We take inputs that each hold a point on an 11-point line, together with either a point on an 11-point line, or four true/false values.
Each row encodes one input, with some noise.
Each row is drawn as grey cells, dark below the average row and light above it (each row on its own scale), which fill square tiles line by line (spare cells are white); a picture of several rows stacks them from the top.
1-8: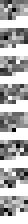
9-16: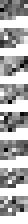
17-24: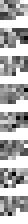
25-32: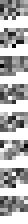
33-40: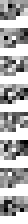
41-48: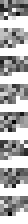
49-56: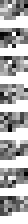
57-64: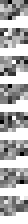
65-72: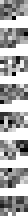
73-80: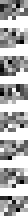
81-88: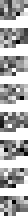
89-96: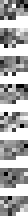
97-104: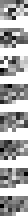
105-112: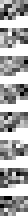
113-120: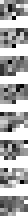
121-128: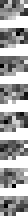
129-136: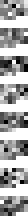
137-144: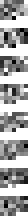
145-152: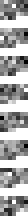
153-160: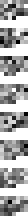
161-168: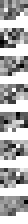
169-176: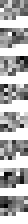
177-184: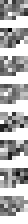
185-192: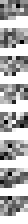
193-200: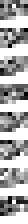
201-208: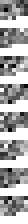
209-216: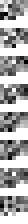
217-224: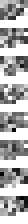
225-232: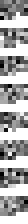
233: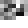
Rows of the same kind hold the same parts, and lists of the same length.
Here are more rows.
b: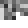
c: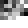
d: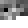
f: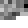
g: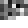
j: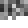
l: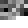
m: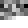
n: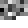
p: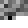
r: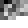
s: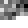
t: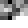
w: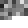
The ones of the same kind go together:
b, c, d, f, g, j, l, m, p, r, s, t, w
n

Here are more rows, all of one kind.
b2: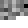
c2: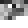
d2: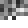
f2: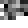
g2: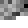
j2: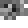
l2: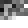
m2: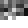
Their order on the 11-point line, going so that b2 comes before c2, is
g2, b2, c2, l2, m2, f2, d2, j2.
